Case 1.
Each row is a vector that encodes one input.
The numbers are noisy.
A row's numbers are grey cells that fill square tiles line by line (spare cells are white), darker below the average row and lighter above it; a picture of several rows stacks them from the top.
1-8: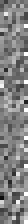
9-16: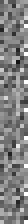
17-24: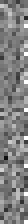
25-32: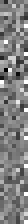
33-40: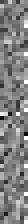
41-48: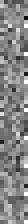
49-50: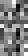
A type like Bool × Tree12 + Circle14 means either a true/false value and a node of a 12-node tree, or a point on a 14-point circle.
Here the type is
Label6.
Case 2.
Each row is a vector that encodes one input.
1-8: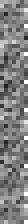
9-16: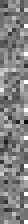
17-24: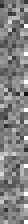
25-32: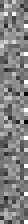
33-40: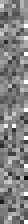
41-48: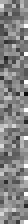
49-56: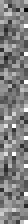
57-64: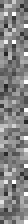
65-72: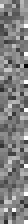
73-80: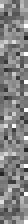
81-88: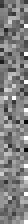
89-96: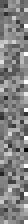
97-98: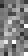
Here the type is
Line9.
